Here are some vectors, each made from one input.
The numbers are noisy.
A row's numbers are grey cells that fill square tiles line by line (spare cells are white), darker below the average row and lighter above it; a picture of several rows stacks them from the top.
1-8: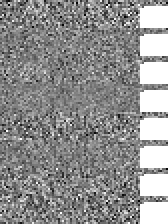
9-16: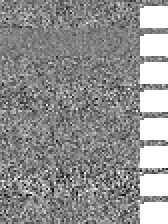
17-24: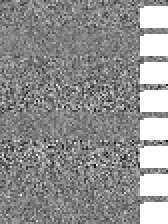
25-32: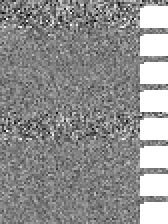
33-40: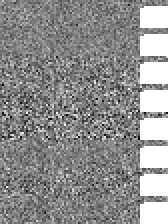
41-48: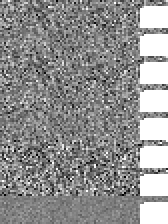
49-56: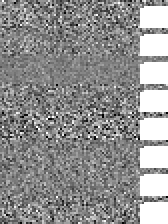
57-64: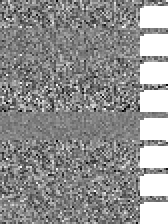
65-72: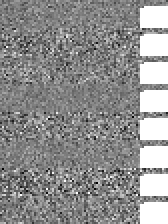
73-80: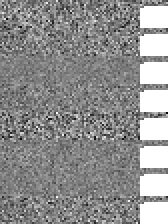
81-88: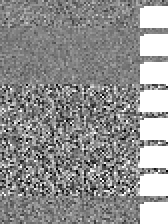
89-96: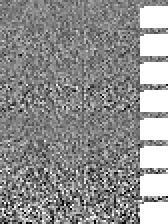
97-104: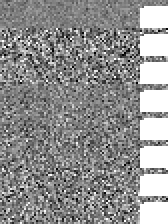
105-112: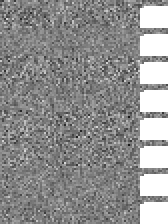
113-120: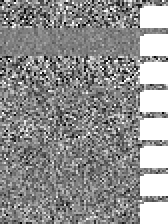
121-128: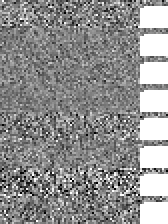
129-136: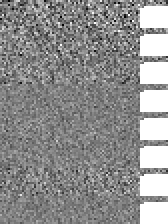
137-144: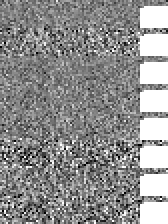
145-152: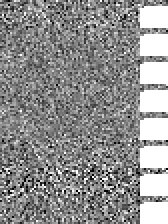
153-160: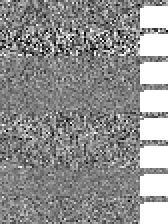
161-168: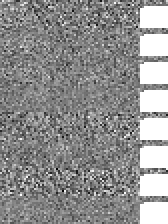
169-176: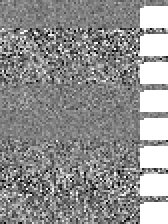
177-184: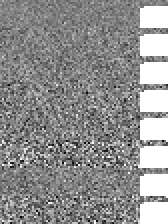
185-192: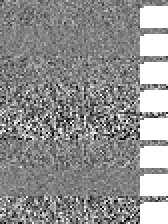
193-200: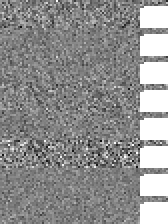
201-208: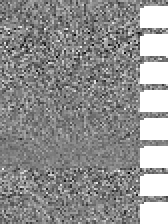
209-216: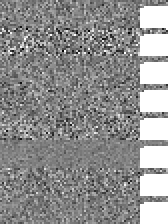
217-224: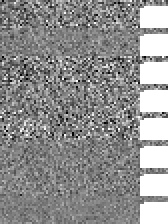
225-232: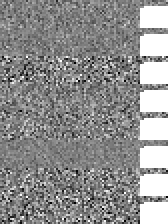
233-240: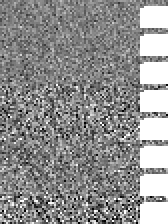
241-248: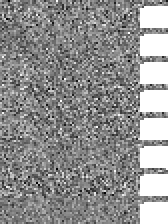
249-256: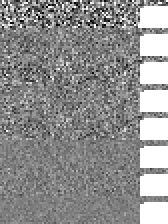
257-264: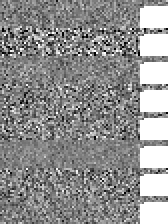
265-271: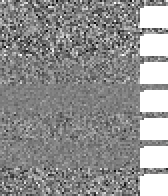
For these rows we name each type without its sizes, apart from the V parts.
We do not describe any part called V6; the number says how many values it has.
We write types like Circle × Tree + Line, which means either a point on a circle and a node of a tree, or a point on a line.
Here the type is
(Bool × (Tree + Unit) + Circle × Line × V6) × V6.
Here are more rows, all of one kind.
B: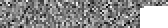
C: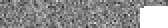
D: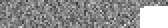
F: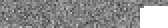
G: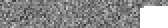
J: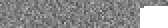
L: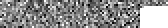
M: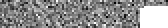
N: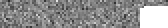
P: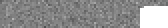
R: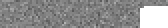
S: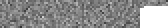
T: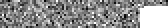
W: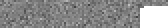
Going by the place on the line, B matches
D, J and N.
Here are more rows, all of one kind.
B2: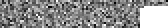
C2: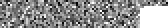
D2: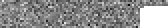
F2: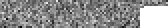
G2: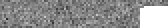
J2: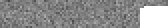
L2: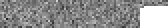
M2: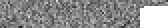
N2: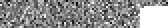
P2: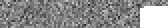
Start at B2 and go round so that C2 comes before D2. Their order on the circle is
B2, M2, J2, N2, C2, D2, L2, G2, F2, P2.
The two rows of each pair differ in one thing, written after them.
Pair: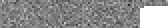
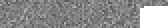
the true/false value
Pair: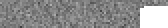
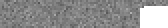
the node of the tree
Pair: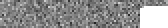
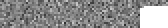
the node of the tree
